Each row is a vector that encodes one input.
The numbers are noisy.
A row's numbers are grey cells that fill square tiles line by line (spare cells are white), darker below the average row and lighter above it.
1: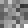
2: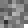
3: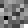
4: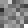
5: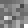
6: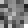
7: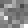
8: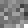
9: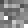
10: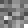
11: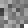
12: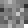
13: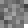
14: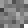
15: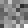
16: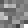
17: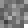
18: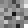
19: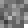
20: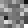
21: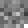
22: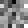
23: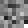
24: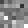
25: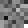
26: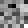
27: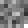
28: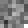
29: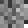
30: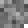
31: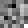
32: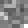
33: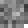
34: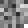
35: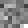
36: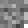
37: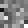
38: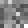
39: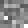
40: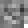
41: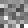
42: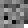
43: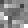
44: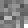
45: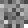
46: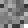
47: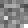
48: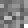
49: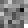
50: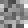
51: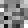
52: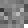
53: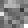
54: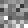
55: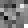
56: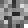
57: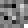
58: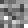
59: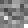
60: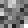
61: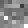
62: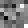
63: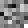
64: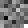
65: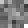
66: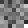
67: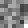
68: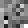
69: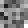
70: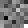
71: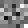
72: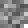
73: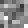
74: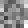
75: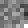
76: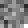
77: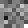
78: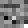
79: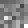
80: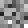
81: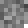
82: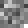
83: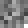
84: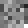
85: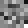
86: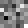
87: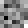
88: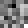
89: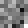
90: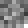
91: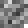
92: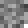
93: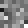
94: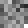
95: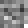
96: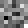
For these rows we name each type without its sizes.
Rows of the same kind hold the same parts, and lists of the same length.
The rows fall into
2 kinds.
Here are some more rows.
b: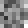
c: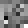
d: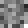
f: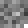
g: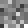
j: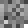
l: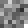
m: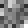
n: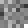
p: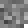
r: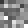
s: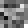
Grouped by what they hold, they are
b, c, j, s
d, f, g, l, m, n, p, r

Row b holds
a point on each of two lines.
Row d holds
a point on a line and three true/false values.
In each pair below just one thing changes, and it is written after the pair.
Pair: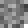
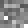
one of the three true/false values
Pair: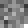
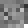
the place on the line
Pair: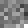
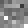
the place on the line
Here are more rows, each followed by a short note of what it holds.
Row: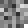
a point on each of two lines
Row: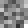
a point on each of two lines
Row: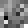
a point on each of two lines
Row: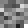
a point on each of two lines
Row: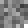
a point on a line and three true/false values
